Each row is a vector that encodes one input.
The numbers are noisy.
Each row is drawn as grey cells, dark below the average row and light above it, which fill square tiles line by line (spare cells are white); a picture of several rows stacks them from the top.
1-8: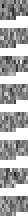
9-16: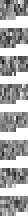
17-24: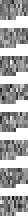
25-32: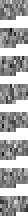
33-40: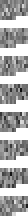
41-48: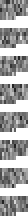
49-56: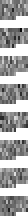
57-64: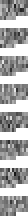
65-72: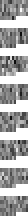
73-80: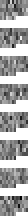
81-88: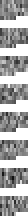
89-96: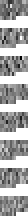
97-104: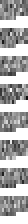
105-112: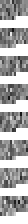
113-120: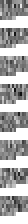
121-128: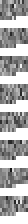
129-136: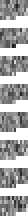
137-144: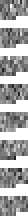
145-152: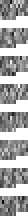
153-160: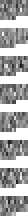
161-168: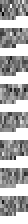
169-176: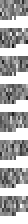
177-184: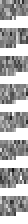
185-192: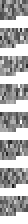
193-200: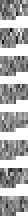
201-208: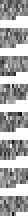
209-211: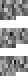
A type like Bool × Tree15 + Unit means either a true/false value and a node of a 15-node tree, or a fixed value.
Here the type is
(Circle11 + Tree10) × Label9 × Label9.
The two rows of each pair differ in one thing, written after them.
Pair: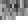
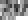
one of the two labels
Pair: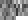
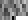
the place on the 11-point circle
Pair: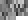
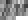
one of the two labels
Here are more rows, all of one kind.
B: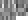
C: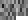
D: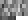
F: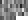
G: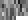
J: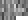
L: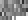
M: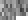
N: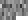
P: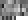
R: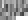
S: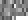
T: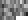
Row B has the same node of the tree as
L, M and R.
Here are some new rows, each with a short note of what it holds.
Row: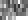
a point on an 11-point circle and two labels (each one of 9)
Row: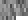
two labels (each one of 9) and a node of a 10-node tree
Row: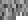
two labels (each one of 9) and a node of a 10-node tree
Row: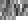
a point on an 11-point circle and two labels (each one of 9)
